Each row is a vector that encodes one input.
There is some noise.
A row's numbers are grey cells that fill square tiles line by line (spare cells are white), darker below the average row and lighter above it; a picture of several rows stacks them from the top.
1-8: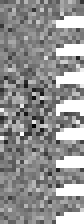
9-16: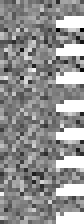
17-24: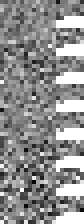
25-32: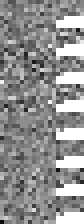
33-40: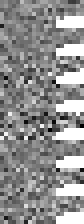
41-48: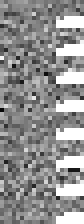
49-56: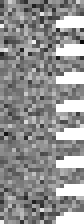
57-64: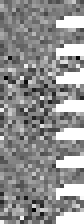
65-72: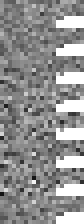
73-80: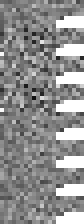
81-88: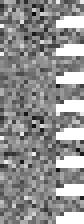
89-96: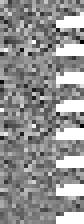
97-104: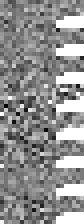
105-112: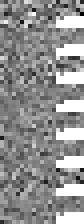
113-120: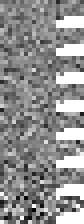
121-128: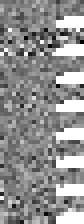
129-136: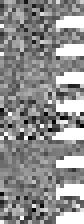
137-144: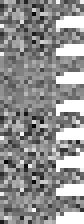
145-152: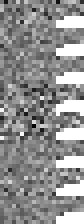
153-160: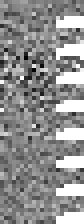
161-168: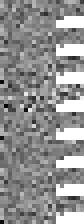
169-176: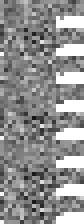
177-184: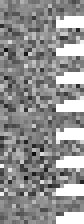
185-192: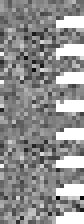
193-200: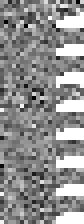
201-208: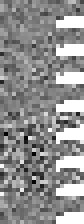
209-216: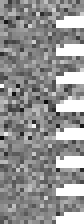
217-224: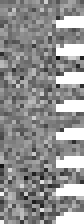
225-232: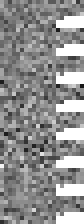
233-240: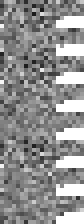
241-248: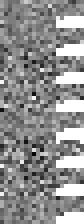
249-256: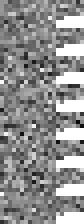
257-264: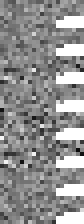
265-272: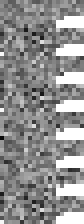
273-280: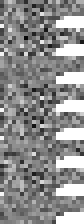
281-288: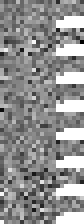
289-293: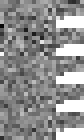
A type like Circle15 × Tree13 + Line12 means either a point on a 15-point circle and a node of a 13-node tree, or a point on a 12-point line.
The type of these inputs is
Line12 + List2(Circle9).
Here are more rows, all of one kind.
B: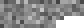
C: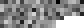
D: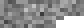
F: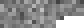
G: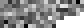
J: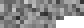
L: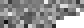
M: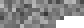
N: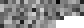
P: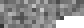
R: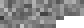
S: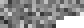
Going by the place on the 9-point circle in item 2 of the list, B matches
G, N and P.
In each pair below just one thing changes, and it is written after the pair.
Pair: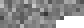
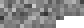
the place on the 9-point circle in item 2 of the list
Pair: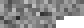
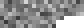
the place on the 9-point circle in item 2 of the list
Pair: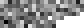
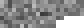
the place on the 9-point circle in item 2 of the list
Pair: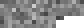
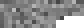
the place on the 9-point circle in item 2 of the list
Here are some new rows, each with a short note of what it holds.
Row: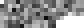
the empty list
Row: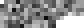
the empty list
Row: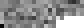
a list of one item
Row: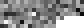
a list of one item
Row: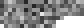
a point on a 12-point line
